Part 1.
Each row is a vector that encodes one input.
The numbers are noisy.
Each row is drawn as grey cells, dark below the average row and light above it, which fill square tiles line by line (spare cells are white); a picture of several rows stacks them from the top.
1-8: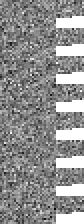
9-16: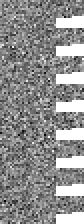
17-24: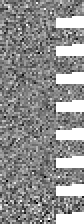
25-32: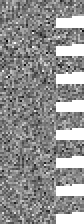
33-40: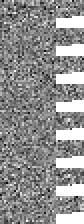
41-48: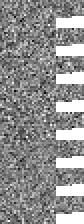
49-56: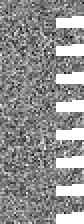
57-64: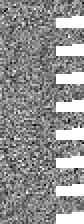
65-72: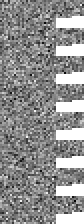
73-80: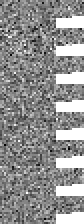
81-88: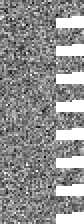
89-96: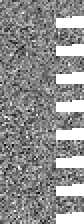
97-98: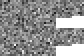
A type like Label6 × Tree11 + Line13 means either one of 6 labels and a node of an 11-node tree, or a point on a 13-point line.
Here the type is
Circle14.
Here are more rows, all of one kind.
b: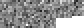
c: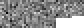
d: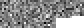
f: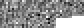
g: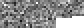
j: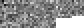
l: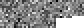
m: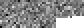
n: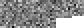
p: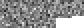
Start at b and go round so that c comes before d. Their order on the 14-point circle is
b, m, l, c, p, n, j, f, d, g.
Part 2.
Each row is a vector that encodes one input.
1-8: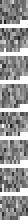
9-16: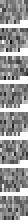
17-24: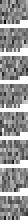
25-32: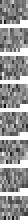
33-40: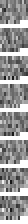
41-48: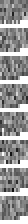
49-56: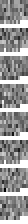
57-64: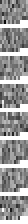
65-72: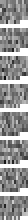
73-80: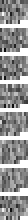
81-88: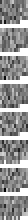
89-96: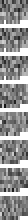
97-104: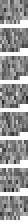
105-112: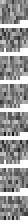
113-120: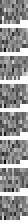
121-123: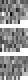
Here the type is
Line13.
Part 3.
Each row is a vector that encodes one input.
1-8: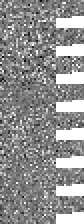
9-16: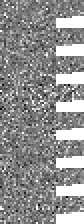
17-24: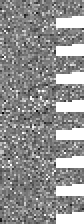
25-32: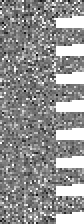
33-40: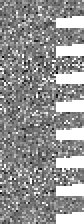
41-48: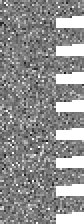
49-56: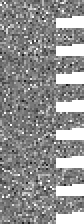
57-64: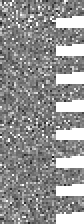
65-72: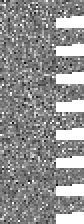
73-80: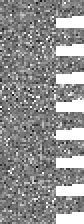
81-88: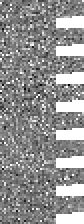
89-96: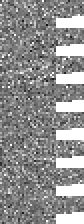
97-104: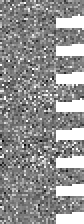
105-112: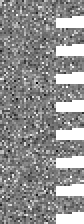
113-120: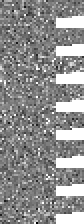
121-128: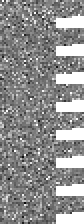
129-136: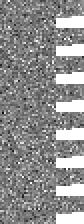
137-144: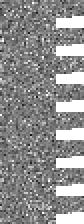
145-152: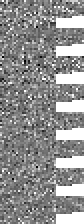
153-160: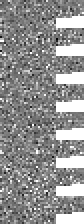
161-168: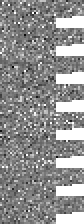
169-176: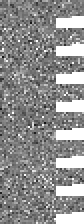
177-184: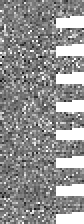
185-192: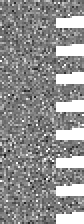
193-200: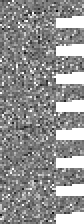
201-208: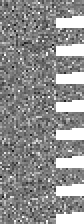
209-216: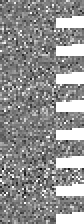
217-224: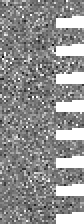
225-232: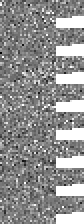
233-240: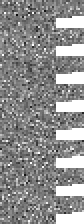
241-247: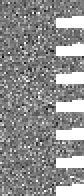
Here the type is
Circle14 + Unit.
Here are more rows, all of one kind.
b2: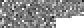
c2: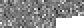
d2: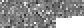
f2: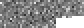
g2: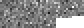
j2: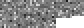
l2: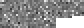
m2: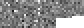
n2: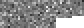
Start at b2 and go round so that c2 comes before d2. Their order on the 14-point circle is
b2, c2, d2, j2, f2, n2, l2, g2, m2.
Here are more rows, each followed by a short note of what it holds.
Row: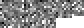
a fixed value
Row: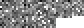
a fixed value
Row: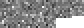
a point on a 14-point circle
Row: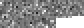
a point on a 14-point circle
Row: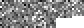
a fixed value
